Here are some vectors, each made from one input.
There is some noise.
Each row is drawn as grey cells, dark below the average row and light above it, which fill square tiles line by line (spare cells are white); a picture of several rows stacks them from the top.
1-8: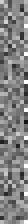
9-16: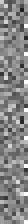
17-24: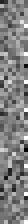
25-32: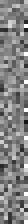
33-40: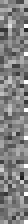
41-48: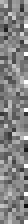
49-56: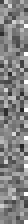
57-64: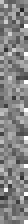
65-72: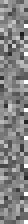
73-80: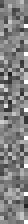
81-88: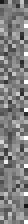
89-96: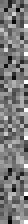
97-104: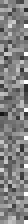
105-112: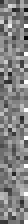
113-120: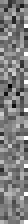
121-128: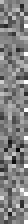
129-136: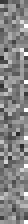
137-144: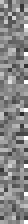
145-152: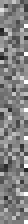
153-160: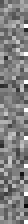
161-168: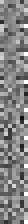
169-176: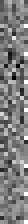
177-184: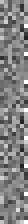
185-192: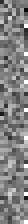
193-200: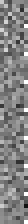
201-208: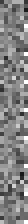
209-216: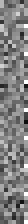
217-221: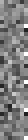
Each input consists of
either one of 5 labels and a point on a 7-point line, or a list of up to two points on a 9-point line.
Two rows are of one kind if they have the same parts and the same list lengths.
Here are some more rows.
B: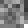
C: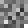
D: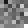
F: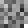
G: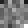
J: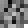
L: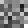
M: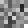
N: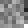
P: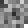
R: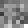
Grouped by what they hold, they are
B, G, N, P, R
C, F, L, M
D
J

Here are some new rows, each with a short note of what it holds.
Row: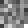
a list of two items
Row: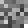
one of 5 labels and a point on a 7-point line
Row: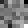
a list of two items
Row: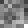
a list of two items
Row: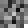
the empty list
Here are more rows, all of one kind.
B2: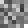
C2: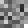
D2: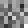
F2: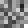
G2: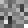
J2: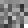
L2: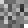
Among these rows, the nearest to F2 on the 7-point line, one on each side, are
D2 and J2.
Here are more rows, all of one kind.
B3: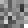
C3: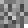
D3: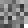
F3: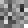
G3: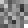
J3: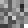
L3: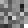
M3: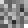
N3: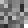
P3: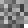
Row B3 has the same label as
F3, G3 and M3.
